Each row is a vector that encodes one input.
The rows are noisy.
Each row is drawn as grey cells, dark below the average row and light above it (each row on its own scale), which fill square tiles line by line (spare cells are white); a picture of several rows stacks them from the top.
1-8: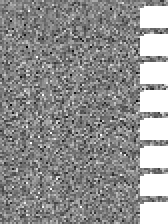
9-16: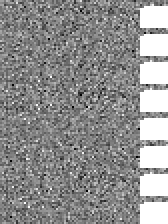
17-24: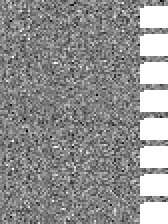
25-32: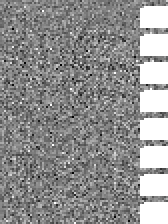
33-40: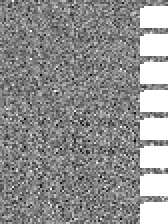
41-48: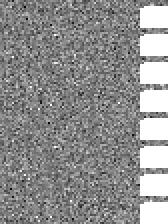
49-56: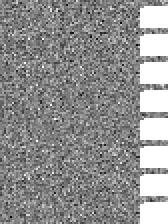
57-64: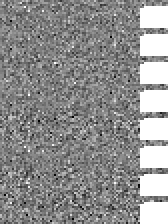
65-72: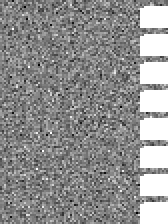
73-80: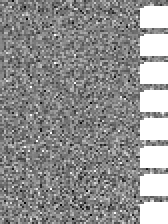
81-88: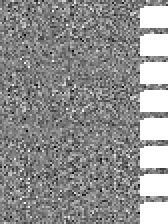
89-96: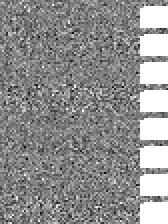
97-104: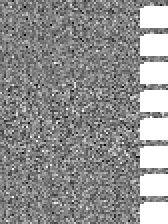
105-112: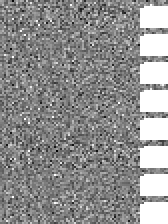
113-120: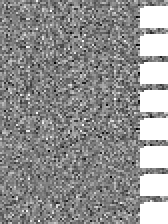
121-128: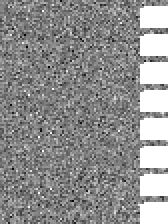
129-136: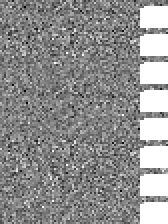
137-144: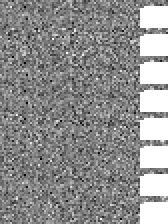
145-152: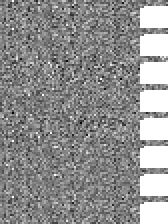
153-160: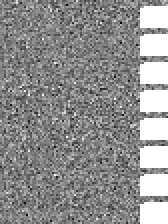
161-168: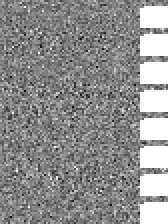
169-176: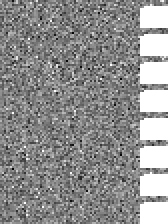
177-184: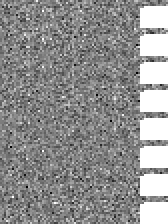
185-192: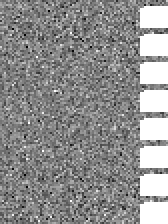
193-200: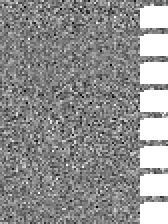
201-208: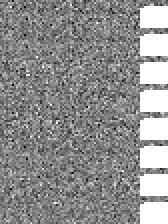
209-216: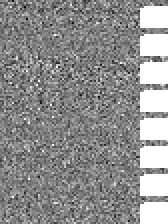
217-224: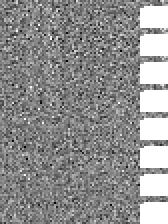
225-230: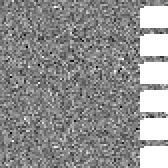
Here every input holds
either a point on a 5-point line, or a list of up to two points on a 7-point line.
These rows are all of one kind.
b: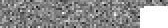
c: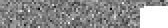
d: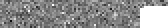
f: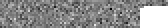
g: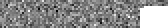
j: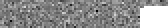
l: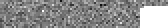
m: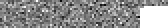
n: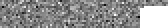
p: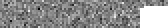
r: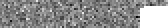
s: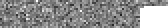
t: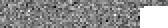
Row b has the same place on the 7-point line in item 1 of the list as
d and j.
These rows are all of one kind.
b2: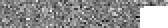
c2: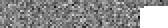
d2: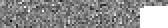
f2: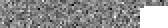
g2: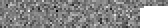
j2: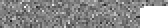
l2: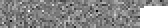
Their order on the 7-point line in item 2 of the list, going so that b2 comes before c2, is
b2, c2, f2, l2, d2, g2, j2.
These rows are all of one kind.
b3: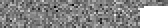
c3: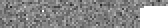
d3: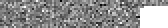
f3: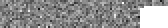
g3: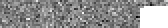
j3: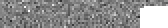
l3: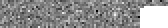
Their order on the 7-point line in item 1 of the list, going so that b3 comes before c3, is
b3, f3, l3, j3, d3, c3, g3.
